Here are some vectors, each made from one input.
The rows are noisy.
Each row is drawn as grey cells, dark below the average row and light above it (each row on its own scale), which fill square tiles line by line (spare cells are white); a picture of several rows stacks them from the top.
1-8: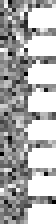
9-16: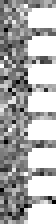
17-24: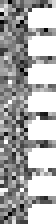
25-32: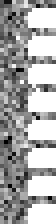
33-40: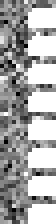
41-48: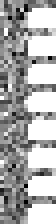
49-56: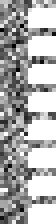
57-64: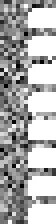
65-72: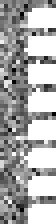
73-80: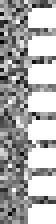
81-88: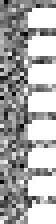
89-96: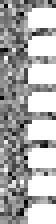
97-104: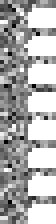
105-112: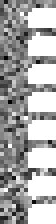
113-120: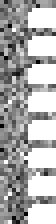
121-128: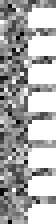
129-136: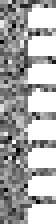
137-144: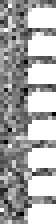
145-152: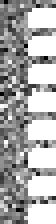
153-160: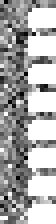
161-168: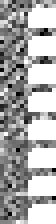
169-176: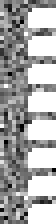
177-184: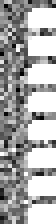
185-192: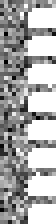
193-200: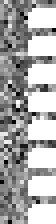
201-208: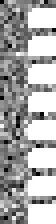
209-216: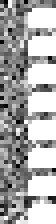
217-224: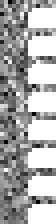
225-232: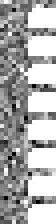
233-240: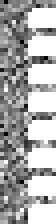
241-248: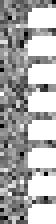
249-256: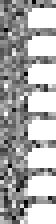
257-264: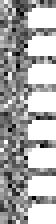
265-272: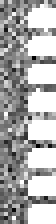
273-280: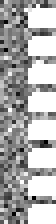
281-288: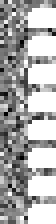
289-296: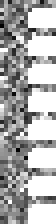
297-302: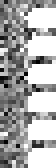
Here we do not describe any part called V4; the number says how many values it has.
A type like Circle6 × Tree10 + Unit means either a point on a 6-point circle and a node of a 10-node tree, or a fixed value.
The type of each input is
List2(Circle10 × V4).
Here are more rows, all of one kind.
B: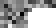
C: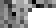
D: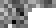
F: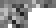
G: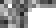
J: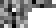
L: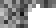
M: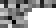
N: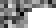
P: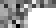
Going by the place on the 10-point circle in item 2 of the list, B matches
D, F and L.
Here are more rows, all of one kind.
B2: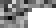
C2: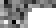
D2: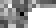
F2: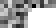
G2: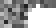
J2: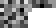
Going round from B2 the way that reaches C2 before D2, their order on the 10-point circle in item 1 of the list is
B2, C2, G2, J2, D2, F2.
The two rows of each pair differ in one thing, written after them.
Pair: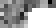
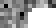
the place on the 10-point circle in item 2 of the list
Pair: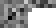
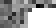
the place on the 10-point circle in item 1 of the list
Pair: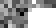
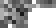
the place on the 10-point circle in item 1 of the list
